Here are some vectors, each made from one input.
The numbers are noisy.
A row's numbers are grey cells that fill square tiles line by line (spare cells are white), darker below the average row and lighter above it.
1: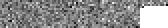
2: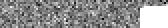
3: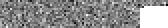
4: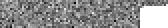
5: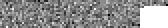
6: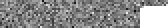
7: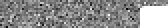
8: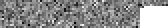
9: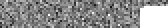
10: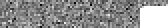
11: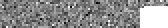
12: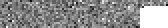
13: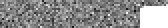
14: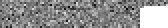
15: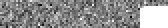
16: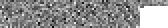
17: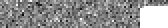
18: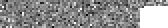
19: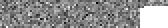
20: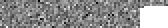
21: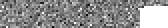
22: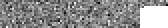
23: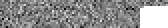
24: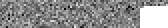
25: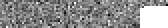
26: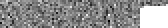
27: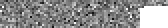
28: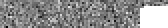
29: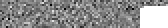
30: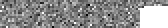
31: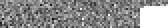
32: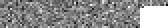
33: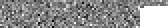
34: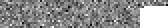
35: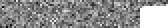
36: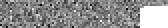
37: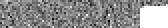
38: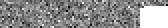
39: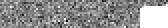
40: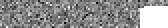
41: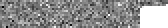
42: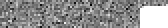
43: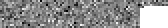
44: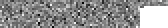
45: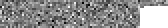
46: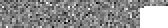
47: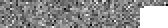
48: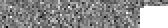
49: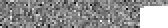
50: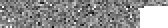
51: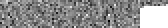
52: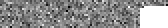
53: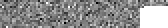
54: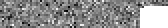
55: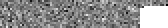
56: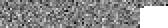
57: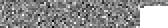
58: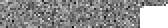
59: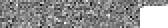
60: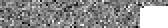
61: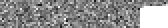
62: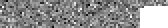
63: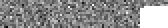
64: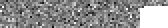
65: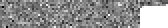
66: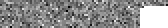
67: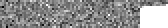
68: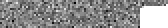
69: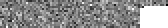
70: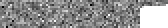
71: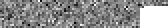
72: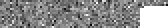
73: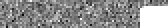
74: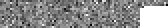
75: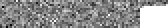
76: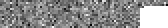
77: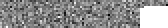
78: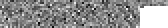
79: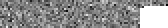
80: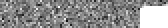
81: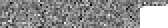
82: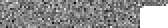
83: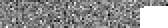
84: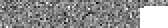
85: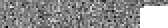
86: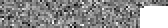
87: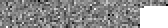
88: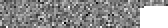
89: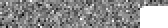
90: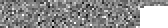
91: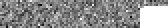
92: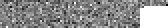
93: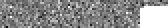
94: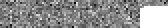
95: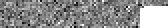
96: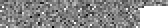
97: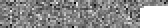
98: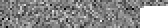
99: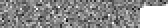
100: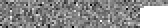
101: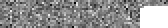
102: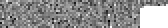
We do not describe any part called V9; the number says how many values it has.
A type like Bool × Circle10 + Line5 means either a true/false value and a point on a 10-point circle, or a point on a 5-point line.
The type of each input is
Line7 × (Line7 + V9).
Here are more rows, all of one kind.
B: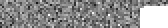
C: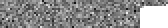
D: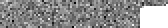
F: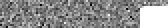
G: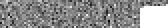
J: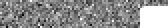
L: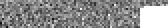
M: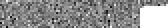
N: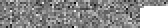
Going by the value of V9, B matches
G, L and M.
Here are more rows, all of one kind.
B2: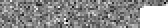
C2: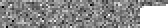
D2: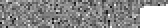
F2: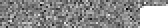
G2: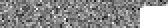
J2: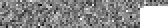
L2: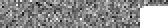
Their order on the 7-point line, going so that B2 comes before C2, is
L2, B2, D2, C2, F2, G2, J2.
